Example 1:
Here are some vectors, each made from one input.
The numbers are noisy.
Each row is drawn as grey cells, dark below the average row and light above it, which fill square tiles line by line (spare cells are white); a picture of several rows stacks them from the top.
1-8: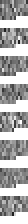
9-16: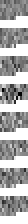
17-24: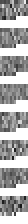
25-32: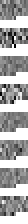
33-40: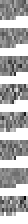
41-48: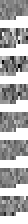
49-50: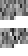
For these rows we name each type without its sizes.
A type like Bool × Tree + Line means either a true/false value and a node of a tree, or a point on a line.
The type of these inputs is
Bool × (Tree + Unit).
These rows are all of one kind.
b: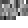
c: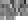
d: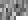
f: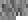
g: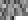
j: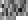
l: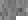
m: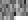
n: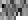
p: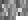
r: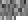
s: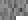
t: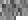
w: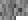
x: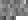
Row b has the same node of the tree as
c, j, p and s.
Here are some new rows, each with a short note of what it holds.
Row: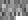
a node of a tree and a true/false value
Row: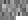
a node of a tree and a true/false value
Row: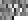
a node of a tree and a true/false value
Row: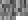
a node of a tree and a true/false value
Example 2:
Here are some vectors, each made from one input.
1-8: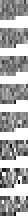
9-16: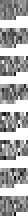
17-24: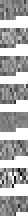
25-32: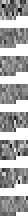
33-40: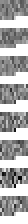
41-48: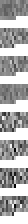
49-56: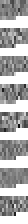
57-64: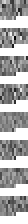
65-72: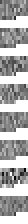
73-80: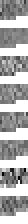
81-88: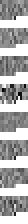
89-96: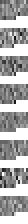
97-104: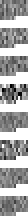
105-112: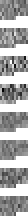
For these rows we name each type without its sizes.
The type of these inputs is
Bool × (Tree + Unit).
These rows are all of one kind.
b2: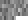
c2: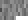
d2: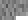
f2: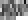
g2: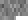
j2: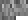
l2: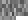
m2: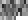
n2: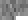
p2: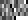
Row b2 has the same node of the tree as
c2, f2, j2 and m2.
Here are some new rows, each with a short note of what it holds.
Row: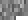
a node of a tree and a true/false value
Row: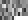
a node of a tree and a true/false value
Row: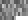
a node of a tree and a true/false value
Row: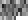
a node of a tree and a true/false value
